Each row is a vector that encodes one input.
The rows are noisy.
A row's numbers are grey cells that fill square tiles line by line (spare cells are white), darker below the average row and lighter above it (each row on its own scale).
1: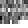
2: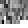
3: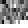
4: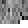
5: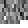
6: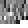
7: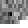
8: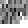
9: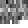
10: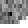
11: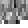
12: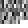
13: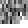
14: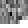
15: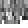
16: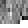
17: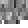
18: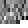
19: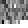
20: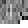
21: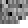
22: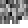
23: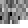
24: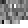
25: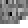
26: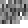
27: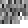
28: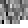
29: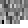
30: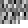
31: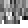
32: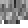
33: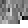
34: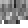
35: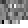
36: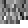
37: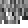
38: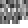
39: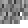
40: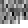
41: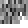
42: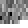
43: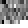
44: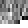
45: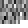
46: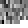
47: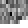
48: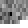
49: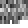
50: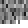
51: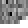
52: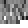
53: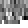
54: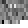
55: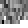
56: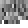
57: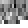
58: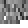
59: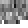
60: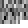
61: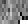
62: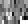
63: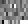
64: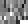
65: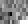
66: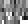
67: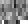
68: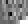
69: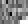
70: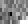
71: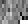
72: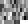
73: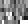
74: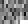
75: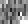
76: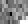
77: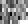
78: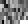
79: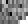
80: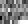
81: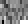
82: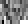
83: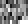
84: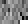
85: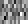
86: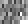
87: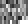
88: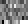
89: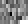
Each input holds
either a point on a 9-point circle, or three true/false values.
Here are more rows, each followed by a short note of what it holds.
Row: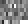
three true/false values
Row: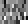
three true/false values
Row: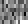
three true/false values
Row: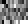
three true/false values
